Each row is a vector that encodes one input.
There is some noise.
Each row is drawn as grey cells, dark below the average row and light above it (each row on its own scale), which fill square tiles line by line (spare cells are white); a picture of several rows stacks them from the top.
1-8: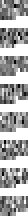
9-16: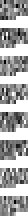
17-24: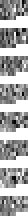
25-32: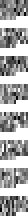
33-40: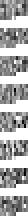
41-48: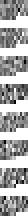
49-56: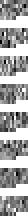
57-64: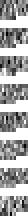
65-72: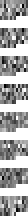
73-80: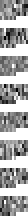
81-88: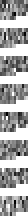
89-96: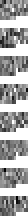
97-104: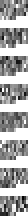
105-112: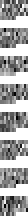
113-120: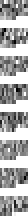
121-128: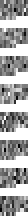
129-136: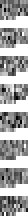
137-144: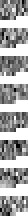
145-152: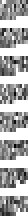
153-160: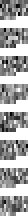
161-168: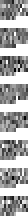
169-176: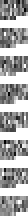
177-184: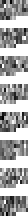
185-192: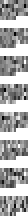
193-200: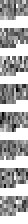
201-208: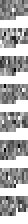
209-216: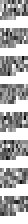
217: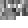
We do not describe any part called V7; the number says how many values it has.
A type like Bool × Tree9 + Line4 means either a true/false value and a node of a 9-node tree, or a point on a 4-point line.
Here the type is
Label6 × (Label6 × Label6 × Tree9 + V7).
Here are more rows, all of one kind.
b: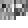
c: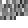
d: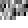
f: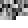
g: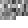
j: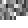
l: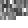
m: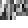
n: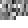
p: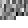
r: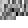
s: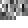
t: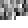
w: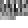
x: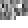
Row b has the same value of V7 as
g, n, s and x.
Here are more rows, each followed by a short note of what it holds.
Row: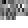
three labels (each one of 6) and a node of a 9-node tree
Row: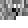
one of 6 labels and a value of V7
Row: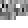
one of 6 labels and a value of V7
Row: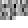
one of 6 labels and a value of V7
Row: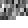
three labels (each one of 6) and a node of a 9-node tree
